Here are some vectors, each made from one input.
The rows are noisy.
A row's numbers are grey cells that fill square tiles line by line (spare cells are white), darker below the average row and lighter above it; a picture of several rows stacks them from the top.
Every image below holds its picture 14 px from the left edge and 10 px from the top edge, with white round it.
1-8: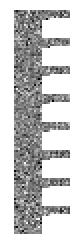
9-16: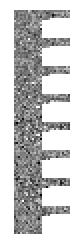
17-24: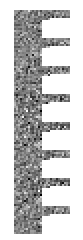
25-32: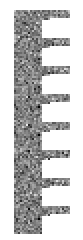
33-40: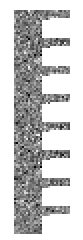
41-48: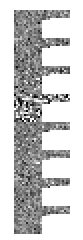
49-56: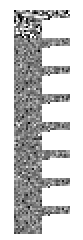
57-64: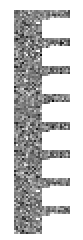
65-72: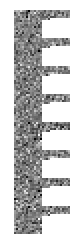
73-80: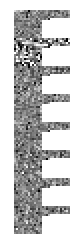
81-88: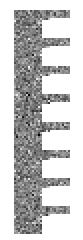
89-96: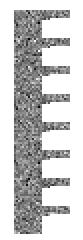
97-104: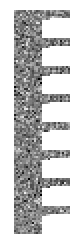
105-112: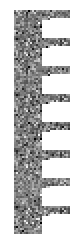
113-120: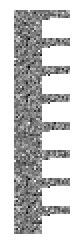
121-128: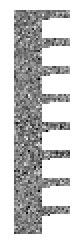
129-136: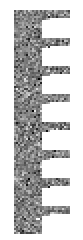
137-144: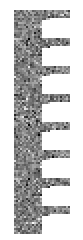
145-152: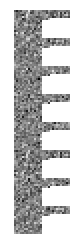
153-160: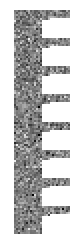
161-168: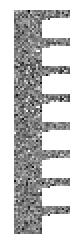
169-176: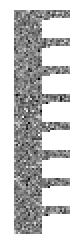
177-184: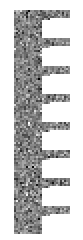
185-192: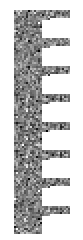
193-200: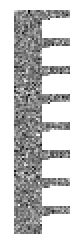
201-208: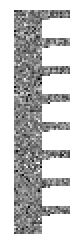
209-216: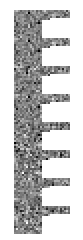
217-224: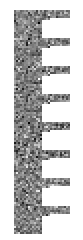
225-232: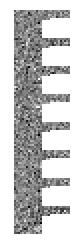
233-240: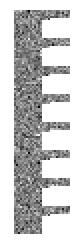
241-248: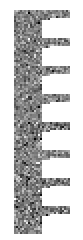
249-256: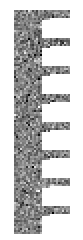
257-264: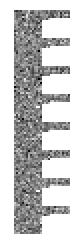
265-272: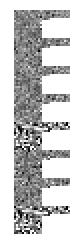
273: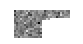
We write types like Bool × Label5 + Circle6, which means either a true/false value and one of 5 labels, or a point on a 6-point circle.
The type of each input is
List3(Line11).
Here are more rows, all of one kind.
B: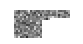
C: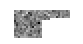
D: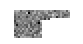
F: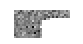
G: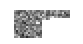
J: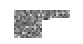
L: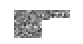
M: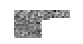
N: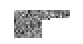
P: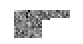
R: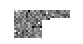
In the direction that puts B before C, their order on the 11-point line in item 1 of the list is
G, B, J, L, M, F, C, D, N, P, R.
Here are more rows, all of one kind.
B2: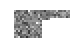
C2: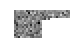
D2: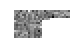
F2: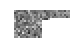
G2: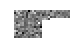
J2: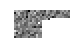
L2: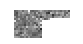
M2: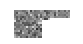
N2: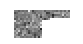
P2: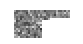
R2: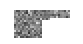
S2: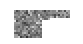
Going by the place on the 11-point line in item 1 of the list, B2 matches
R2 and S2.
